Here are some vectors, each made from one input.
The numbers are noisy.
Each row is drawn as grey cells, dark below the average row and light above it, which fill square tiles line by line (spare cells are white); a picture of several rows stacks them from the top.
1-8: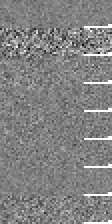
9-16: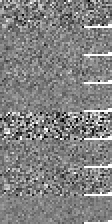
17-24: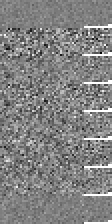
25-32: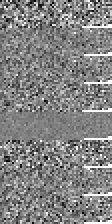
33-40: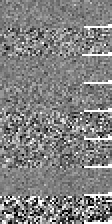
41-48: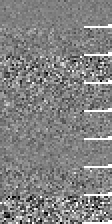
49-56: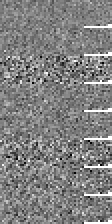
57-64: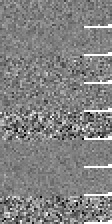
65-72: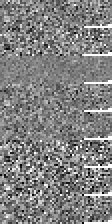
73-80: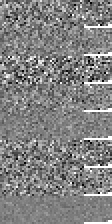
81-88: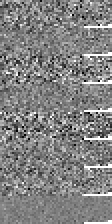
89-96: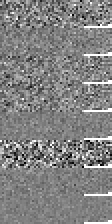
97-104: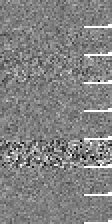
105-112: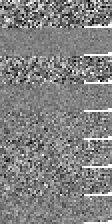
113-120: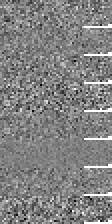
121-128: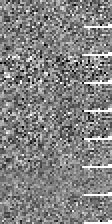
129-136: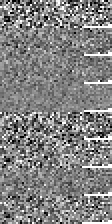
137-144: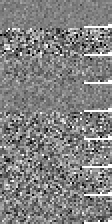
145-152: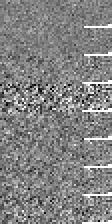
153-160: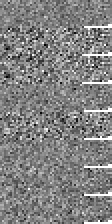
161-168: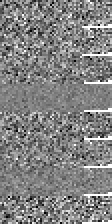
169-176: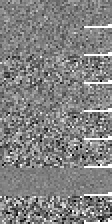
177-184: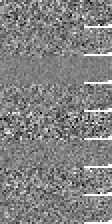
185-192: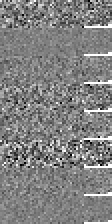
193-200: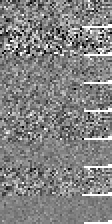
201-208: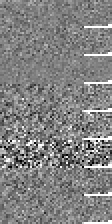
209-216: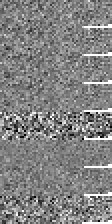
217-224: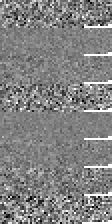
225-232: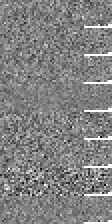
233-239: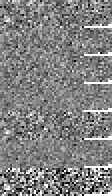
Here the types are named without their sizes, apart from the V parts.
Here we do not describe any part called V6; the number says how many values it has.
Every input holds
a label and a value of V6, together with either a label and three true/false values, or a list of points on a line.
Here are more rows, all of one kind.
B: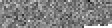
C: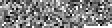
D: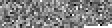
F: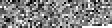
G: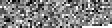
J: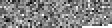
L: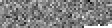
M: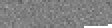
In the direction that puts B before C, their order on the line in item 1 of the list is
D, J, M, B, G, C, L, F.
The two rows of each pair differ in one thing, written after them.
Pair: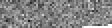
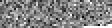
the value of V6
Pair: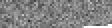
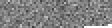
the label
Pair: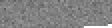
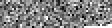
the value of V6
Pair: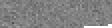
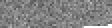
the value of V6
